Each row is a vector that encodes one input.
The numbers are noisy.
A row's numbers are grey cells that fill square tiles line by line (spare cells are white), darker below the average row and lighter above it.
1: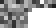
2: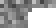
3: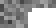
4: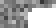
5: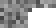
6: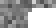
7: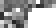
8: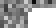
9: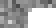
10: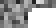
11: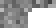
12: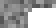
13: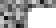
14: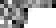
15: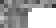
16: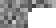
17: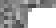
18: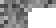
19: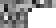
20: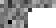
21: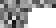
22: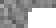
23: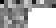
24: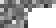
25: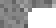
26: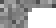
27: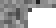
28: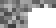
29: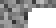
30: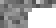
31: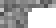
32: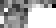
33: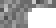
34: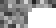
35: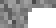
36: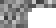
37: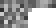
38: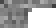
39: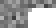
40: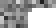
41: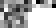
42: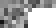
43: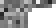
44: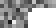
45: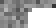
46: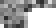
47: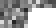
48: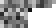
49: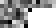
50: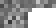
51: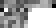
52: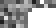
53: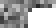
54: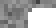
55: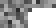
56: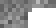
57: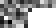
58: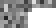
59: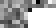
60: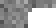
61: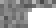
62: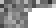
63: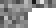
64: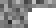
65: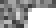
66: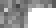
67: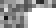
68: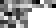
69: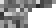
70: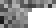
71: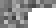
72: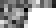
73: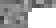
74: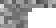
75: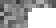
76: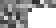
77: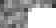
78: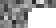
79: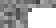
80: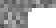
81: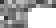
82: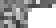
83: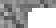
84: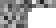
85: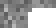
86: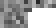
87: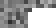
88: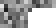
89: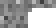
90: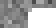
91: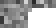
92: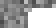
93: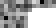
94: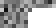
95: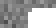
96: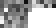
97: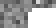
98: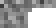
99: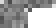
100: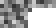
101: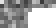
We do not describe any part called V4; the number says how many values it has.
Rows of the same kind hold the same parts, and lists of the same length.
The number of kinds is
2.
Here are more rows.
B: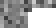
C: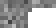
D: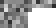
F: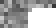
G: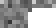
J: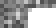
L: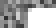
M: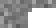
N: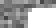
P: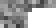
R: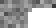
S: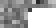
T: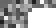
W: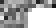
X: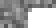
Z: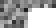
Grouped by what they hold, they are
B, G, J, L, M, N, S, T, W, X
C, D, F, P, R, Z

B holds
one of 5 labels and three true/false values.
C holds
one of 5 labels and a value of V4.
